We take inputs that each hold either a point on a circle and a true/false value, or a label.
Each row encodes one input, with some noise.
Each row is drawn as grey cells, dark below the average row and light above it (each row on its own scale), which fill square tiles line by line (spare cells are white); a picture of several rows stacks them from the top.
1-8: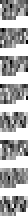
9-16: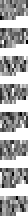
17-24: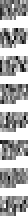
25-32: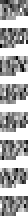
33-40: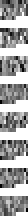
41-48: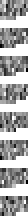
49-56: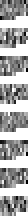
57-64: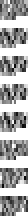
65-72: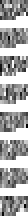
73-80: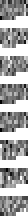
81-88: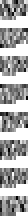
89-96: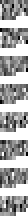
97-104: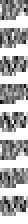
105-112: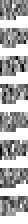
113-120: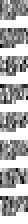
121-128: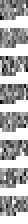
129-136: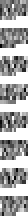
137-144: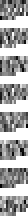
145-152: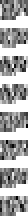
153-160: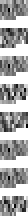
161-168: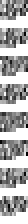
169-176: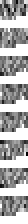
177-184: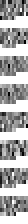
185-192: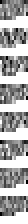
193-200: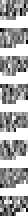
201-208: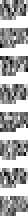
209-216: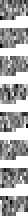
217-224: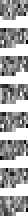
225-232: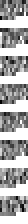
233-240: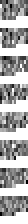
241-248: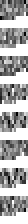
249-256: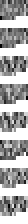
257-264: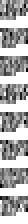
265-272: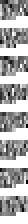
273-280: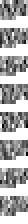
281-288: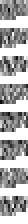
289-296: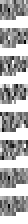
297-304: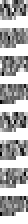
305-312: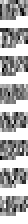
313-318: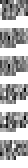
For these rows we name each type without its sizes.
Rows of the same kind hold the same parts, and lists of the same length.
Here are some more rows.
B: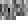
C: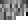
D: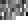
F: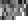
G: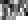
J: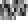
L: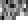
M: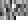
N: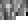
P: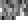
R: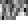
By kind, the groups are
B, J, M
C, D, F, G, L, N, P, R

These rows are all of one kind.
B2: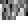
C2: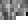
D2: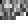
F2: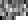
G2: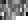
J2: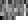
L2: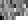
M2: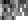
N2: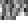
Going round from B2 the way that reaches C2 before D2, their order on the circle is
B2, C2, D2, N2, L2, F2, J2, M2, G2.
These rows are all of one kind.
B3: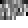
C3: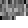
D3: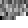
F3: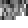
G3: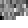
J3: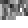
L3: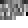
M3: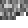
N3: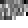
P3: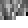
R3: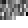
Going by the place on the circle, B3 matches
L3 and N3.
